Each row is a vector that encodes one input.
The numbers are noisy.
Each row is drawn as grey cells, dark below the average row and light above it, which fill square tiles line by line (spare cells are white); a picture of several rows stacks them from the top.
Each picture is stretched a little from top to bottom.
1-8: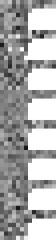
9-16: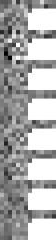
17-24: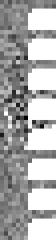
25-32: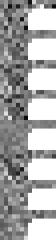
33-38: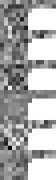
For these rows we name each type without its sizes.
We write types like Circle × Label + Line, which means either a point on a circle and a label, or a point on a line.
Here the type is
Bool × Circle.
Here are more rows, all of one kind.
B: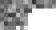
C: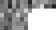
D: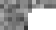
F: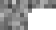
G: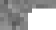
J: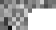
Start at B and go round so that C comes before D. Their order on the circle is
B, C, J, G, D, F.
